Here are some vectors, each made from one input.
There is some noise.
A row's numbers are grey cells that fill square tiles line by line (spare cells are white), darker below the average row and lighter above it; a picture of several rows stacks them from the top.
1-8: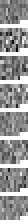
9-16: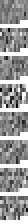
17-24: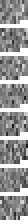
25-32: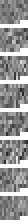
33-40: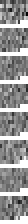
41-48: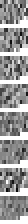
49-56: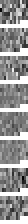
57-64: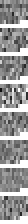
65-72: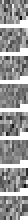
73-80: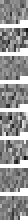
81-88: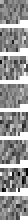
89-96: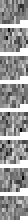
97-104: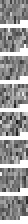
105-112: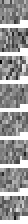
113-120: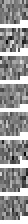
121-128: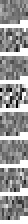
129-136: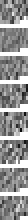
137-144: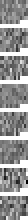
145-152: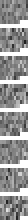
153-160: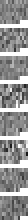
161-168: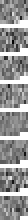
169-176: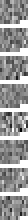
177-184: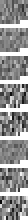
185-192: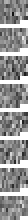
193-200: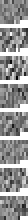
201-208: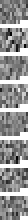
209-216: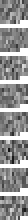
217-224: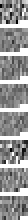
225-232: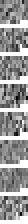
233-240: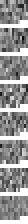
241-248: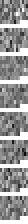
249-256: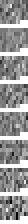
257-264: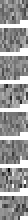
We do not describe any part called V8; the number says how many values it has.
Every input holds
four true/false values, together with either a point on a 10-point line, or a value of V8.
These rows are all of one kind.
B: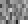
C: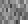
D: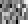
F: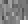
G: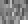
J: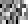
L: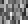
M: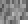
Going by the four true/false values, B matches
C and F.
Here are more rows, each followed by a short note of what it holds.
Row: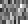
a point on a 10-point line and four true/false values
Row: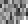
four true/false values and a value of V8
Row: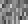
a point on a 10-point line and four true/false values
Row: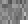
a point on a 10-point line and four true/false values
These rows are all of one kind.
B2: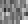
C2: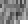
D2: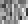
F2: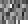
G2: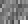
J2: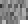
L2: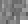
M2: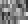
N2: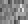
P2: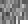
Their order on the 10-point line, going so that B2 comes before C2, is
M2, F2, D2, B2, N2, L2, P2, C2, J2, G2.
